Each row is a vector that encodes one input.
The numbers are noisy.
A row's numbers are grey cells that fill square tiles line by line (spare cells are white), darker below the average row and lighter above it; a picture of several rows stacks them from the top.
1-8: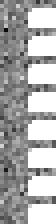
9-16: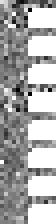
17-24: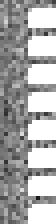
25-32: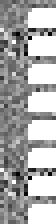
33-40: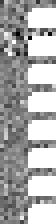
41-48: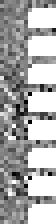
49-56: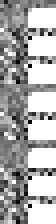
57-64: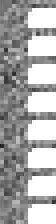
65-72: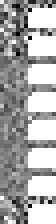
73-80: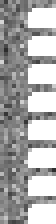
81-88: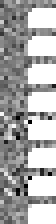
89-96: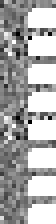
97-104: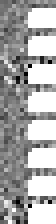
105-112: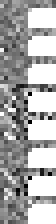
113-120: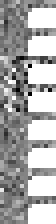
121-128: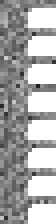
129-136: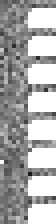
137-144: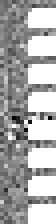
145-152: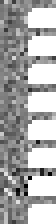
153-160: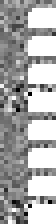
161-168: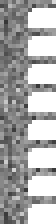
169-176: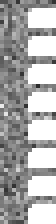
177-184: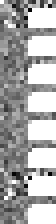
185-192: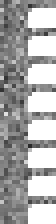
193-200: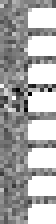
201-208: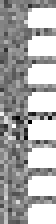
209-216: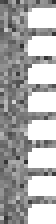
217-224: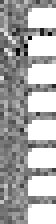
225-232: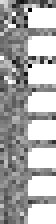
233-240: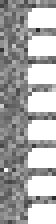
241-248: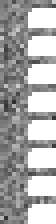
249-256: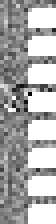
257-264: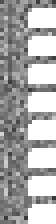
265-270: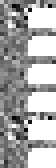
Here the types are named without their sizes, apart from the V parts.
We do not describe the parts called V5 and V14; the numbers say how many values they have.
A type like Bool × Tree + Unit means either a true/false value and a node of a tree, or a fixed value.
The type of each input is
Label + (Line + V5) × V14.
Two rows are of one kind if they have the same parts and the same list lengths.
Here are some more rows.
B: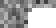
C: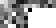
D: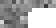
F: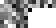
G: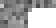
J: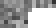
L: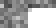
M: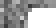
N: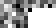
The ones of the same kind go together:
B, G, J
C, F, N
D, L, M

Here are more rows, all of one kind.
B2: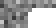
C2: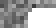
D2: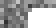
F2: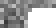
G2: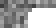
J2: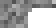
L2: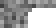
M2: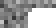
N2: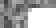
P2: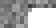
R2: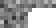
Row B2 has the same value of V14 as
D2, M2 and R2.
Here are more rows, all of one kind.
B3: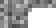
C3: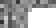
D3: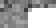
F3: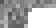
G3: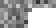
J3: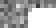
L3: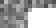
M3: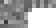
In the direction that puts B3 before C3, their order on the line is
B3, F3, G3, C3, L3, M3, D3, J3.
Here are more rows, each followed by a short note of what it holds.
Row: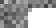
a value of V5 and a value of V14
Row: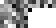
a label
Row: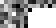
a label
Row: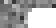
a value of V5 and a value of V14
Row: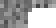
a point on a line and a value of V14
